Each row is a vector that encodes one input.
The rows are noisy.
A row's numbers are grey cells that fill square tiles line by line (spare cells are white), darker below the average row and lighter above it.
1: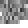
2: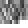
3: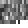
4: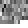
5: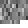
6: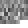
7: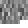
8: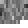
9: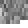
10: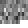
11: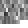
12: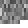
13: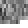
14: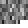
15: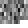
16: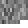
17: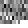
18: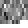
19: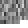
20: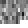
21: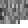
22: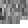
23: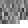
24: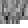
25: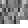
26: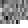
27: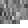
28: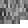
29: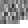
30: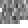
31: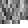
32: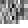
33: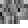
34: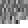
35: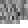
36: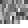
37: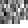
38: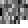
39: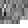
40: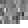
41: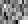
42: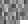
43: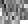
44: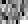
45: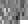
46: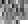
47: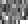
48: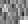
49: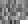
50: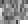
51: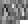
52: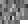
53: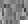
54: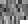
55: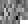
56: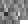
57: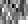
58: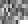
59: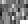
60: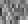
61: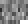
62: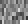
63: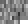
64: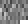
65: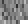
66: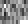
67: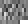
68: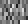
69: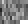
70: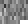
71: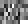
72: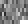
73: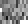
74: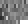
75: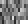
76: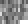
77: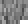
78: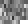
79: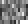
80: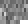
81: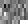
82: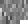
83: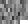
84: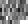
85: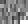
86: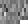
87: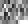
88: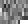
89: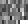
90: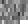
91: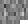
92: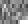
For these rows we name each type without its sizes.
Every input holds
a point on a line and a true/false value.
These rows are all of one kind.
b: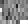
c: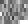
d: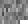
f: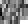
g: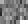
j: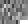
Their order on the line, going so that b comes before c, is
b, j, c, d, f, g.
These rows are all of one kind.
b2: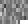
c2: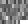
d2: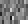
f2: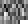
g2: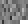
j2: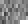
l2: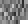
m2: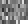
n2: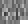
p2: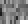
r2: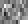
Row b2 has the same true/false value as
f2 and l2.
